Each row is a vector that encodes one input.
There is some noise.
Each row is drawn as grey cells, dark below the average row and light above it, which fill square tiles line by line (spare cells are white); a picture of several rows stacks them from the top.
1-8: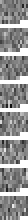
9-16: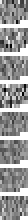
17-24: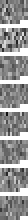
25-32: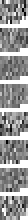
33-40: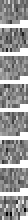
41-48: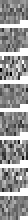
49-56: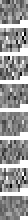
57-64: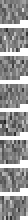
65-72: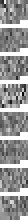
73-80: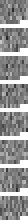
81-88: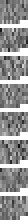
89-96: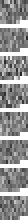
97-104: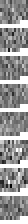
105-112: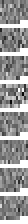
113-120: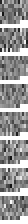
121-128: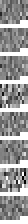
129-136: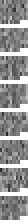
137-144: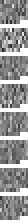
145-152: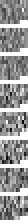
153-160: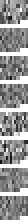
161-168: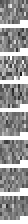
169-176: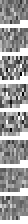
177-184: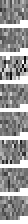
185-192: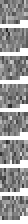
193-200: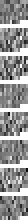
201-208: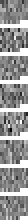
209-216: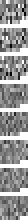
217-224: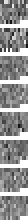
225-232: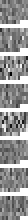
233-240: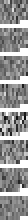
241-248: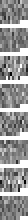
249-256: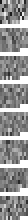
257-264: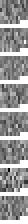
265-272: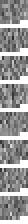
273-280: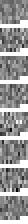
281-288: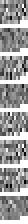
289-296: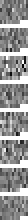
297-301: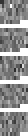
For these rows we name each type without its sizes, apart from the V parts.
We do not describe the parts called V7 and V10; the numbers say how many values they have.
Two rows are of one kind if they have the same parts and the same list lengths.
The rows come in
7 kinds.
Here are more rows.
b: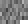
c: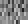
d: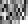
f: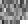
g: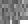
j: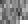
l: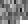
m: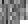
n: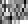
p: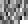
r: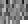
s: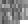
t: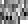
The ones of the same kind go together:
b, g, s
c, l
d
f, r
j, m
n
p, t

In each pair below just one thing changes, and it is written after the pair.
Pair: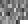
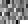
the place on the circle
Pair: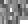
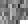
the value of V10
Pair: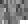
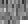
the value of V10
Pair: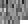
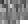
the value of V10
